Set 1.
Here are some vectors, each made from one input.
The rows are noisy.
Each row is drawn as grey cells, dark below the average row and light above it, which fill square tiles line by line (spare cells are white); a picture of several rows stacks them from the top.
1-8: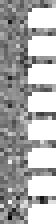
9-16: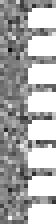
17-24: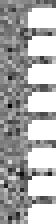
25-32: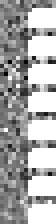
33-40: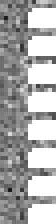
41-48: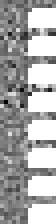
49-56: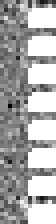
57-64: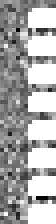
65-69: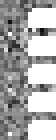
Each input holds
a point on a 6-point line, together with either a fixed value, or a node of a 9-node tree.
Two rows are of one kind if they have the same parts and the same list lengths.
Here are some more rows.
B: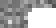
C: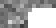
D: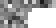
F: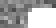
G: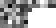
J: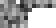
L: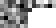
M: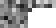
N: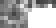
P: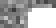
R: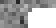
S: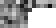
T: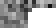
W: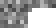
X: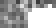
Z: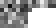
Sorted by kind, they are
B, C, D, G, L, M, N, R, X
F, J, P, S, T, W, Z

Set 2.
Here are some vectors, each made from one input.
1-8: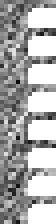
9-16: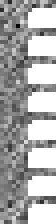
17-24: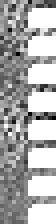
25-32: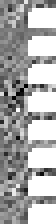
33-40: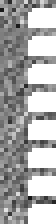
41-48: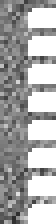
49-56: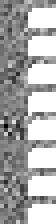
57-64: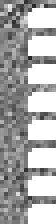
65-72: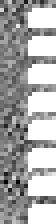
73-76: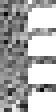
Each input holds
a point on a 5-point line and a true/false value.
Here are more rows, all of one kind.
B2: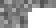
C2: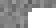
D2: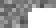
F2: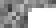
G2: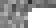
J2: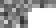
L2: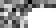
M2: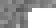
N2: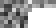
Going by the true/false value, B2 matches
D2 and N2.
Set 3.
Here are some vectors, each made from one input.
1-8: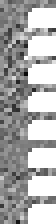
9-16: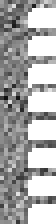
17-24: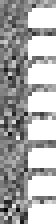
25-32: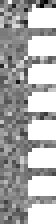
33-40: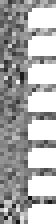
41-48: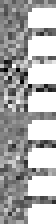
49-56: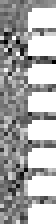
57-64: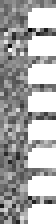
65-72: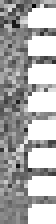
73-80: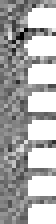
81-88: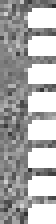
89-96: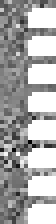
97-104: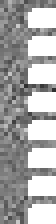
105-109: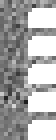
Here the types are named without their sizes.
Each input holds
either a point on a line, or four true/false values.
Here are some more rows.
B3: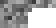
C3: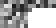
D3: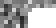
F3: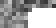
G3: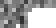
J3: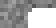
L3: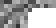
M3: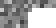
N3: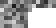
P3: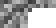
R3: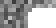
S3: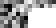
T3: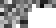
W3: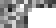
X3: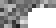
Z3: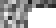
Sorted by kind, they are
B3, C3, L3, N3, P3
D3, F3, G3, J3, M3, R3, S3, T3, W3, X3, Z3

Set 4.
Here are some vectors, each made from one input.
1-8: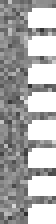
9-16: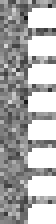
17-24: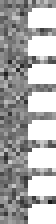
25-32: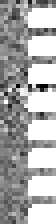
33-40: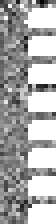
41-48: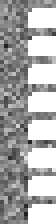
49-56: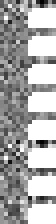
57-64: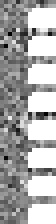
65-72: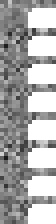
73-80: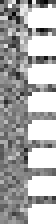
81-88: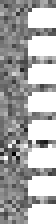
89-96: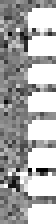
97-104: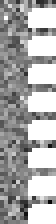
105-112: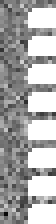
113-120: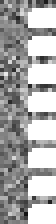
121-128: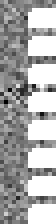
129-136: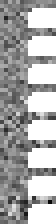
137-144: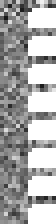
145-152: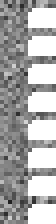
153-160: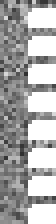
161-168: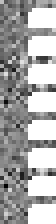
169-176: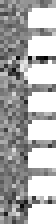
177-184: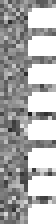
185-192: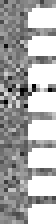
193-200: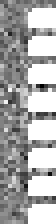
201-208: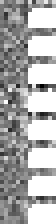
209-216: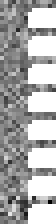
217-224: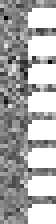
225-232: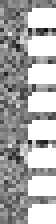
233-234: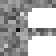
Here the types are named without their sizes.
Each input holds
a point on a line, together with either a fixed value, or a node of a tree.
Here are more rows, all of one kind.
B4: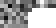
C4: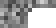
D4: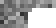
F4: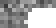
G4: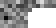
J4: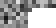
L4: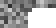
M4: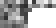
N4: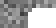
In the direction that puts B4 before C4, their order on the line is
G4, B4, J4, L4, C4, F4, N4, M4, D4.
